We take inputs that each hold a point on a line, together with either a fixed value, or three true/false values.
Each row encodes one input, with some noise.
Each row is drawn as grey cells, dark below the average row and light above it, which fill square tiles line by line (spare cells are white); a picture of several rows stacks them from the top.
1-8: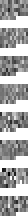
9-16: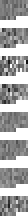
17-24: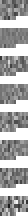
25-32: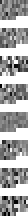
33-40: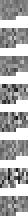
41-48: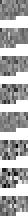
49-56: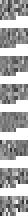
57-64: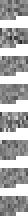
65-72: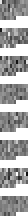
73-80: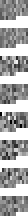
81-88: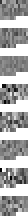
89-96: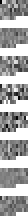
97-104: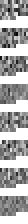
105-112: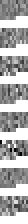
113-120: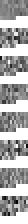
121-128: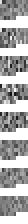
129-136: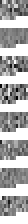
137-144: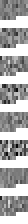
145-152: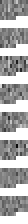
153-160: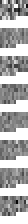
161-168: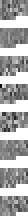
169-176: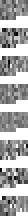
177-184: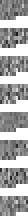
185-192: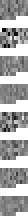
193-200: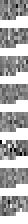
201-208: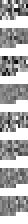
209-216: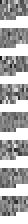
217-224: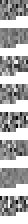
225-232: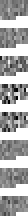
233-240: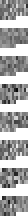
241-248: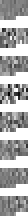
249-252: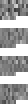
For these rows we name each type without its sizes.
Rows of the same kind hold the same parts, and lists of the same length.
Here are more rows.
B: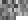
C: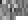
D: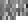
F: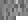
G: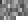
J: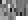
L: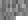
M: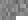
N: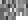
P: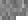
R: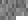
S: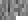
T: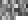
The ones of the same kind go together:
B, D, F, G, N
C, J, L, M, P, R, S, T

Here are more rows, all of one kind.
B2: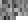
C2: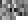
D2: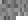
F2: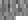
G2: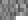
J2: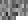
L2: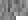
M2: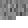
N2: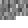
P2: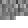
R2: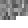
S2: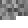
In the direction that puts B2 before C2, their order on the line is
J2, R2, G2, P2, F2, N2, B2, D2, M2, C2, S2, L2.
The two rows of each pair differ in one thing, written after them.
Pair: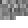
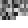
one of the three true/false values
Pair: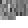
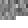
the place on the line
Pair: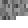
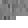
one of the three true/false values
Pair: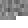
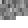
the place on the line
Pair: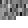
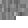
one of the three true/false values
